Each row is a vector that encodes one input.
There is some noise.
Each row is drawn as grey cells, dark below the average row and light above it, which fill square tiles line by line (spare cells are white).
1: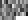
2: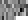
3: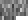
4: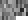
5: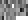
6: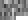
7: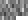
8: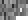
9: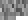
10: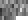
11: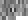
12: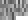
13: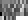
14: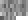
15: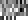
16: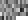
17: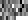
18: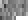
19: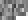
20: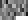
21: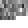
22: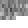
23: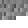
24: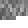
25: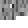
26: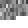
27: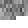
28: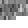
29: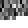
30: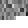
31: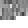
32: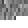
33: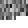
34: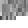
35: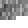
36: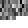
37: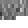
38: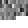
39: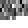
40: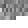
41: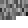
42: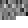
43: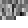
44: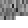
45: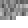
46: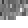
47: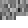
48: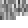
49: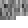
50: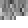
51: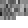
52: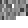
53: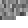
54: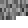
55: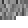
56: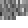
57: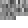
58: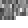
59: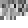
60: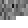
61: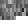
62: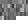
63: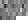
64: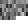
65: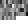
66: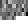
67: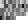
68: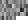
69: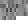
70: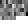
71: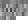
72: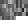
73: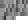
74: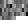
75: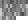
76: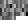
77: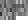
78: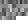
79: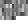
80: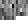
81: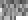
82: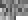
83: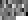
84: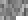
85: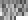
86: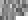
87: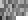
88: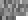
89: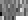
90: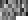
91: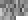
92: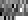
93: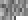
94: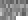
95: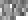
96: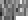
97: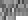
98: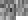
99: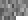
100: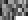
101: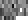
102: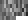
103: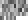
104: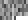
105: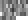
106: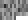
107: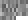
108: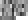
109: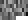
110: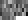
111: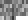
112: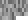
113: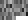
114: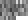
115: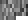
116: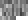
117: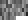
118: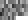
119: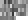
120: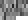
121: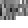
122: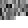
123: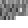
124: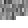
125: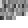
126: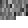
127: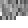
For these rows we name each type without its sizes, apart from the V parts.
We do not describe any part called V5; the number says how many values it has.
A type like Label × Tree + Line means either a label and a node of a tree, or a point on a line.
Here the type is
List(Bool × (Line + V5)).
